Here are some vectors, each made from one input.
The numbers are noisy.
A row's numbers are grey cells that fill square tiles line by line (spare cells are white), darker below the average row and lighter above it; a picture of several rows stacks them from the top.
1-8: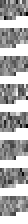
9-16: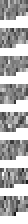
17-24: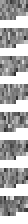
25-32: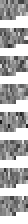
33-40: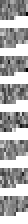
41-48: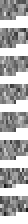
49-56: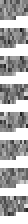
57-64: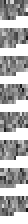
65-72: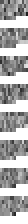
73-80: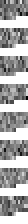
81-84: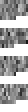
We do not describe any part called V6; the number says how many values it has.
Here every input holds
a value of V6, together with either one of 5 labels, or a point on a 4-point line.
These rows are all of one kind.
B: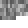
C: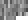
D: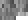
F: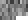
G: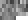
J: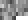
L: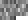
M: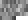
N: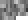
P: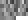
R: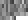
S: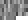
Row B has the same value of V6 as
L and M.
